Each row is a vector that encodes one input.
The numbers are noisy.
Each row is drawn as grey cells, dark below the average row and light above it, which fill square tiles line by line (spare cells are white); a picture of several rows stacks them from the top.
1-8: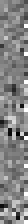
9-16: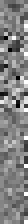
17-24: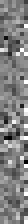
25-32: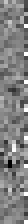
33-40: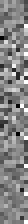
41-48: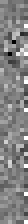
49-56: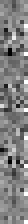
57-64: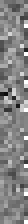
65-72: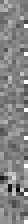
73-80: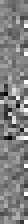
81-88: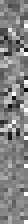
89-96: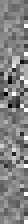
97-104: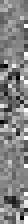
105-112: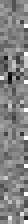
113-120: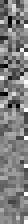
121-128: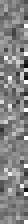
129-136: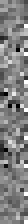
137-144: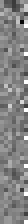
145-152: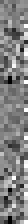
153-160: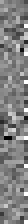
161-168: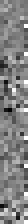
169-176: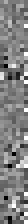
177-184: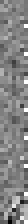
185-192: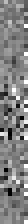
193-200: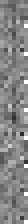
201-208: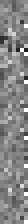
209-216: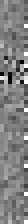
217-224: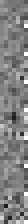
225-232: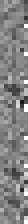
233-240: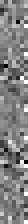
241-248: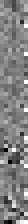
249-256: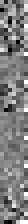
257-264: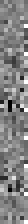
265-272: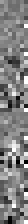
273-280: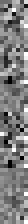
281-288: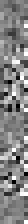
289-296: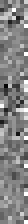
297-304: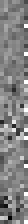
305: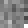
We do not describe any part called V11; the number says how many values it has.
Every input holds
either one of 7 labels and three true/false values, or a point on a 7-point line and a value of V11, or a point on a 12-point line.
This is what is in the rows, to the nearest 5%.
About 25% of them hold one of 7 labels and three true/false values. About 35% of them hold a point on a 7-point line and a value of V11. The rest hold a point on a 12-point line.
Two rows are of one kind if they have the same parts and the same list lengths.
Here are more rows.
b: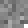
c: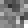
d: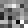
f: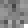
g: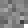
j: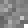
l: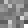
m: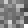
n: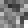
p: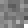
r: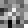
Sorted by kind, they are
b, f, g, j, l
c, m, n, p
d, r

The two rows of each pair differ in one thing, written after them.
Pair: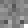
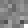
the value of V11
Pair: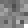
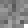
the value of V11
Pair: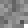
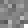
the place on the 7-point line
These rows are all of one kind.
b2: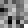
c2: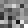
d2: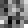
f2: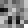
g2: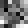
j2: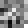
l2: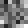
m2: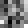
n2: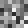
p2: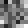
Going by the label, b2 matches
f2, j2 and n2.
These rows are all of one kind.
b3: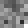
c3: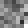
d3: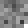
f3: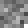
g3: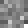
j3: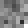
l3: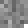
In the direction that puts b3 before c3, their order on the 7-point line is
g3, b3, j3, d3, f3, c3, l3.
